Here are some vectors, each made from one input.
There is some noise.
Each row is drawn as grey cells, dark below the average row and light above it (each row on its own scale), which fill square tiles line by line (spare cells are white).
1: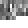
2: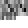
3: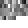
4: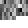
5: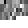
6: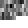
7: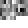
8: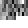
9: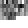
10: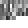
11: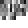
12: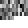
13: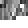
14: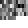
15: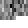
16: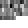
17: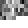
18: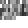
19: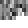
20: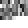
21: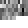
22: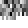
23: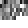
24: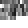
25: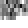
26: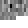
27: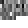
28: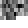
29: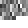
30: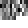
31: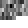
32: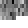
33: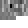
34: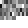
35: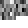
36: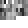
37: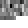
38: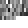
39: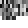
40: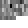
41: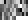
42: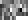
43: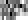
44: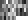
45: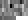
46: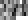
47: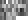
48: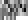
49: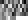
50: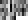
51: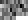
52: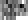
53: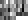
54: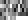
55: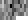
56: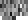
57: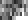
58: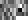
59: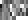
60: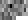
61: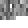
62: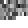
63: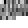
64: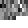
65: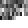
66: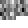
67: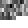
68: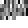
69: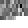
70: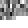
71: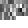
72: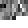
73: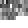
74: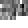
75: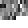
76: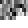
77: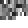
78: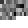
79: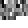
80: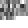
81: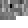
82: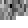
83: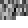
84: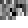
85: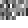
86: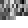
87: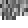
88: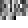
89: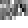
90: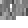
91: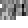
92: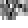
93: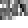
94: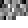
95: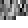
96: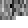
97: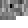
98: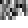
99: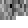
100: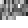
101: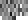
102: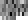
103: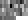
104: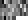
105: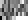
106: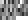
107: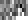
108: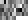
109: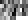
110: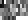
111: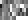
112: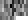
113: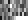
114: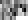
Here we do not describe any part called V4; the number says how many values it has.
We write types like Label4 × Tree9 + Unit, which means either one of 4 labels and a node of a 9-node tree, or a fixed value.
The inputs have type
List2(Line8) × V4.
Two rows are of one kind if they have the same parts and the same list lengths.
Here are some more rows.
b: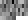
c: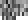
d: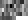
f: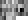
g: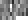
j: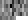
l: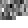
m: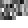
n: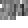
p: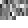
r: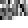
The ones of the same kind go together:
b, c, g, p
d, j, l, m
f, n, r

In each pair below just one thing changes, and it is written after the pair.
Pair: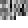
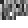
the value of V4
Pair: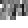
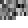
the value of V4
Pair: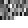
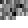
the place on the 8-point line in item 1 of the list
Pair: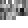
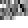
the value of V4
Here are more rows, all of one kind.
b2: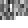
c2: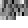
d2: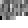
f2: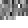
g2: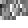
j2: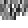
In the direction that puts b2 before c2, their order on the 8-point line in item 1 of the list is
b2, d2, f2, g2, j2, c2.
